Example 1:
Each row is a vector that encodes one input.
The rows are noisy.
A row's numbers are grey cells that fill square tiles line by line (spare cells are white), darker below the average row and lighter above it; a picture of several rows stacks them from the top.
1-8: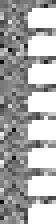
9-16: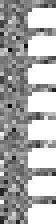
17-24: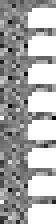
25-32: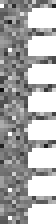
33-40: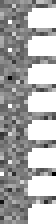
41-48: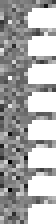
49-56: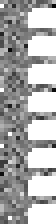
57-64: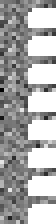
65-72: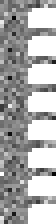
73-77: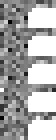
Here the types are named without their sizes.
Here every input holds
a node of a tree and a true/false value.
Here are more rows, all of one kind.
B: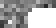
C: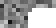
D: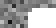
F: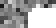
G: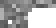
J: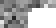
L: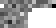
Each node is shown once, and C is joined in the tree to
D and F.
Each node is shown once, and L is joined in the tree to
B.
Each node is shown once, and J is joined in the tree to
G.
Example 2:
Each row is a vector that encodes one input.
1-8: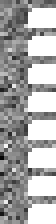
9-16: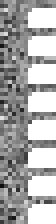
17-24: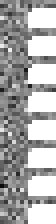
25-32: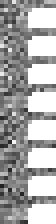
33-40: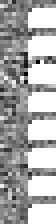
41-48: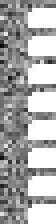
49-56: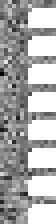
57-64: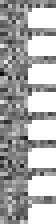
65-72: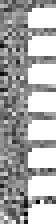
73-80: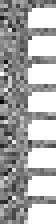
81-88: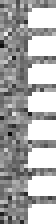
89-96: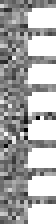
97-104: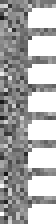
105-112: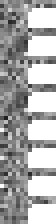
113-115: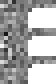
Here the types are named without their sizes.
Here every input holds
a list of points on a line.
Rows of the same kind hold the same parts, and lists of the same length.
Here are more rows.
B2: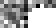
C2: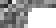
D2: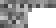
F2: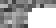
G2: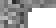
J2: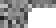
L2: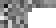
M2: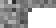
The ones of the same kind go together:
B2
C2, J2
D2, F2, G2, L2, M2

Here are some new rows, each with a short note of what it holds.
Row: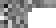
a list of one item
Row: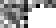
the empty list
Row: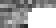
a list of one item
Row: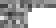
a list of one item
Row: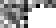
the empty list
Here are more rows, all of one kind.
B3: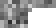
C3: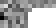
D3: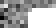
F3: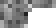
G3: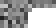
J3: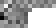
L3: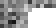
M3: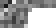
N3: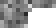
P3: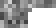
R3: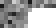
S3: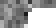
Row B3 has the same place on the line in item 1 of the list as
F3, N3, P3 and S3.
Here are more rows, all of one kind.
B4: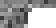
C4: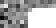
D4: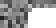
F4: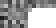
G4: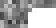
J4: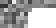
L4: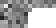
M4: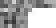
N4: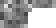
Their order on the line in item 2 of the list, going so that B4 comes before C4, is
F4, D4, B4, J4, L4, N4, M4, C4, G4.
